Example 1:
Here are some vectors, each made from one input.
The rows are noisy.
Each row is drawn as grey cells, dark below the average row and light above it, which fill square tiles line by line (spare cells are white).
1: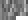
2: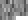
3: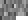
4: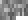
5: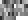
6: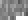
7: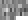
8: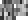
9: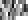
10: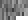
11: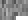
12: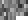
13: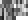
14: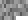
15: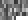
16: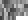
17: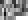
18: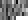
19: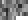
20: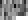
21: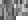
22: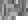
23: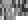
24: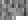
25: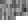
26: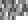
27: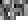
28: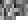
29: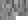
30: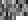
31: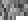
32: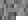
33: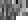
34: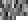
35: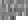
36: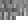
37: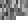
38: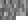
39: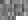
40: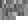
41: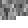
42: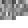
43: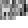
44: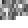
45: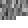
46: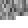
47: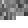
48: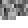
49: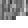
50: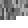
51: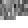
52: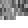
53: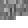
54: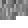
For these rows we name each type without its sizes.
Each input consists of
three true/false values.
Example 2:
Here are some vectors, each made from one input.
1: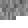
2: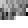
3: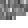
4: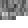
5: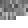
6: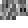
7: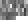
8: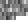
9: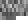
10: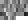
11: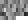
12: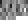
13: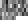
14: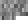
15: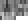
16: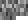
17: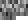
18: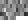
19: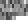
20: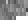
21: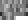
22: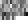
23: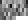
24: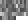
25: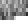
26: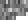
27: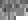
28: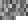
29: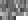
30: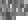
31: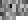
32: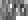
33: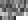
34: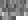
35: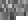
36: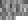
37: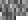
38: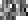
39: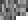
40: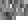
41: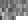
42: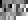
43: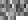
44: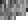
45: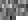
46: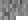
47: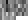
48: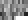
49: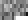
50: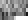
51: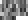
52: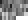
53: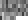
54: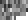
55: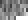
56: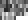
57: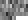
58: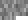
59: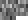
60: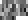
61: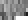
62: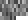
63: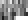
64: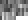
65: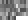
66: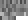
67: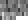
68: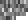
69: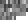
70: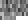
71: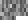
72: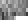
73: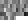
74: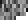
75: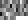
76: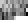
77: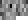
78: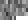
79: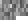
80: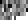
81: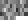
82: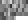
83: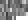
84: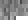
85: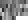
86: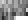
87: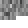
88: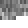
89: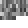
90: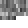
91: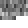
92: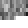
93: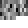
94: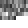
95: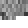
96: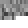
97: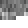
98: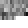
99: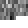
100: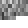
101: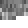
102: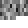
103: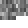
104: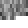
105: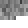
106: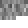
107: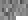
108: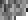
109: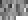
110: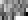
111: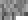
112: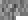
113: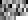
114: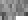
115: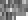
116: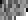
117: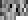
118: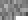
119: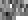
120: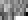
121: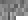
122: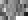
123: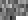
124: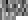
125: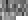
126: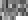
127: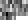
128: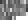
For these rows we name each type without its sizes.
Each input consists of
a node of a tree.
